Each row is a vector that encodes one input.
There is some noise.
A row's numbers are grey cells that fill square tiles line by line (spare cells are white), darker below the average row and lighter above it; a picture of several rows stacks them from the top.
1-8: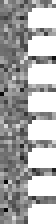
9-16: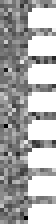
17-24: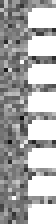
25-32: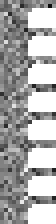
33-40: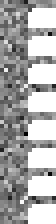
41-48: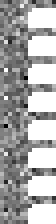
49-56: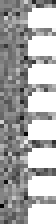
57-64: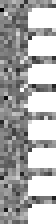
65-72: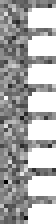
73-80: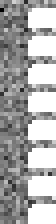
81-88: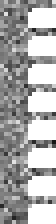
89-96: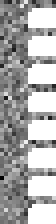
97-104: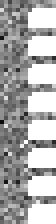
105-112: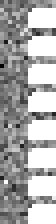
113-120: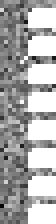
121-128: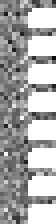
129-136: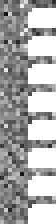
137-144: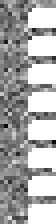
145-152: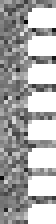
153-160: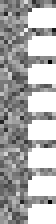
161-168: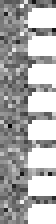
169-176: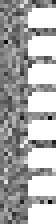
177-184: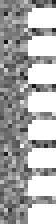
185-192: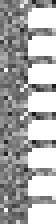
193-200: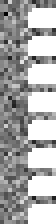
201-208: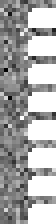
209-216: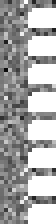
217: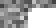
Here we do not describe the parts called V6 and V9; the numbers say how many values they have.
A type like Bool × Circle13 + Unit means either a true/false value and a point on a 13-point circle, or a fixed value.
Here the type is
Bool × (Label5 + Line5) × V6 + V9.
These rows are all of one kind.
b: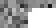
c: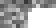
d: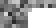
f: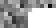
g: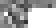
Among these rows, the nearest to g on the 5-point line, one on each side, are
b and c.
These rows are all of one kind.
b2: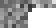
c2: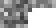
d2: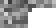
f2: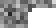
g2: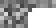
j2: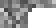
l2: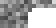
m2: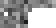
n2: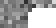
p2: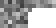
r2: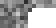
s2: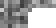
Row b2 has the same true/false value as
l2, n2 and r2.
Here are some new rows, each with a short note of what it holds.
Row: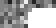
a value of V9
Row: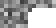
one of 5 labels, a true/false value and a value of V6
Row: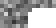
one of 5 labels, a true/false value and a value of V6
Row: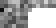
a point on a 5-point line, a true/false value and a value of V6
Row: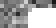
a value of V9
